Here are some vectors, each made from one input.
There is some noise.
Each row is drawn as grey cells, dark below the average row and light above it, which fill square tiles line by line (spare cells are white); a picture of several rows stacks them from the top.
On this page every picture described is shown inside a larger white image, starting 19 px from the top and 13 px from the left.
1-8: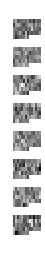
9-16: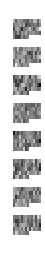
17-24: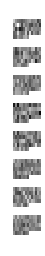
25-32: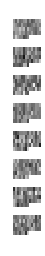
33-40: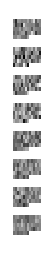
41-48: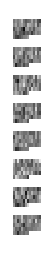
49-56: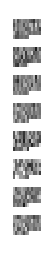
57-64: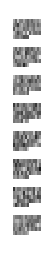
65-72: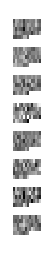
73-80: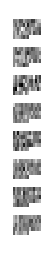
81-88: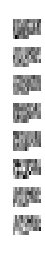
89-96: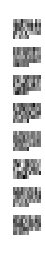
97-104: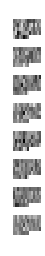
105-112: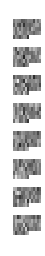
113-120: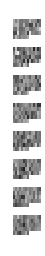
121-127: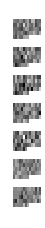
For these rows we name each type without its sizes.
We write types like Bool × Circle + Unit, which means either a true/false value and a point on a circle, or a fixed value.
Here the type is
Bool × Line + Tree.
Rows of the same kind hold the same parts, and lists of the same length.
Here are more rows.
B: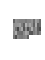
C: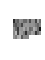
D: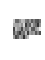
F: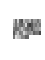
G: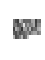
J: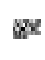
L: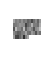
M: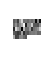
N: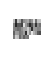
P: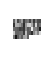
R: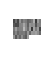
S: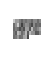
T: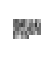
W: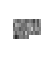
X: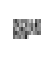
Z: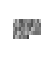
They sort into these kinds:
B, D, F, J, L, P, S, W, Z
C, G, M, N, R, T, X

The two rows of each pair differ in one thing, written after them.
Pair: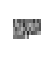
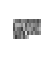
the true/false value
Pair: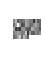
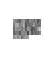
the true/false value
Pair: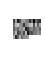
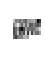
the place on the line
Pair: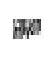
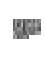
the place on the line
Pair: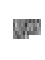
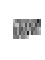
the place on the line
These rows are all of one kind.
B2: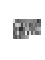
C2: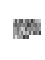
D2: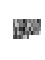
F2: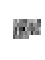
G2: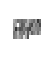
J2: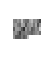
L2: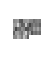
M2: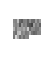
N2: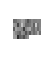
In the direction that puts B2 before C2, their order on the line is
L2, G2, B2, M2, C2, D2, N2, F2, J2.
